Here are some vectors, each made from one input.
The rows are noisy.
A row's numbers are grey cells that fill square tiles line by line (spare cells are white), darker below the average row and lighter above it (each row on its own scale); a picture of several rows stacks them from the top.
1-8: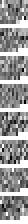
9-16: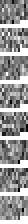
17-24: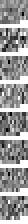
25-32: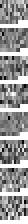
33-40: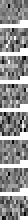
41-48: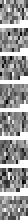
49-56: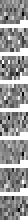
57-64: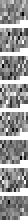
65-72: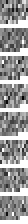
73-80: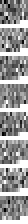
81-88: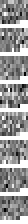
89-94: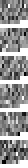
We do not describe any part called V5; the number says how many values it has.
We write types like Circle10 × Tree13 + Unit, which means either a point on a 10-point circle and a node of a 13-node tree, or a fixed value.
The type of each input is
Bool × (Line7 + V5).
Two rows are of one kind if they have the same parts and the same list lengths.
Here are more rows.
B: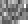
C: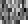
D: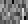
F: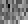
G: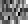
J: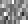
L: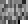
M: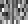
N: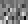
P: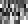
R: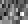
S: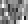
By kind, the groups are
B, C, G, J, L
D, F, M, N, P, R, S

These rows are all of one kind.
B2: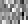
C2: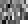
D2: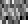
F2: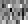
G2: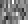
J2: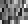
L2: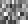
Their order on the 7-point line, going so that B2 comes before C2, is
F2, B2, D2, L2, G2, J2, C2.
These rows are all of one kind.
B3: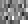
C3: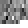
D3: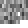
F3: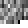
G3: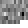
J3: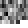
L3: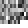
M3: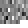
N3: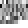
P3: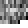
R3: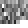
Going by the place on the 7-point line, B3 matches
C3, J3 and N3.
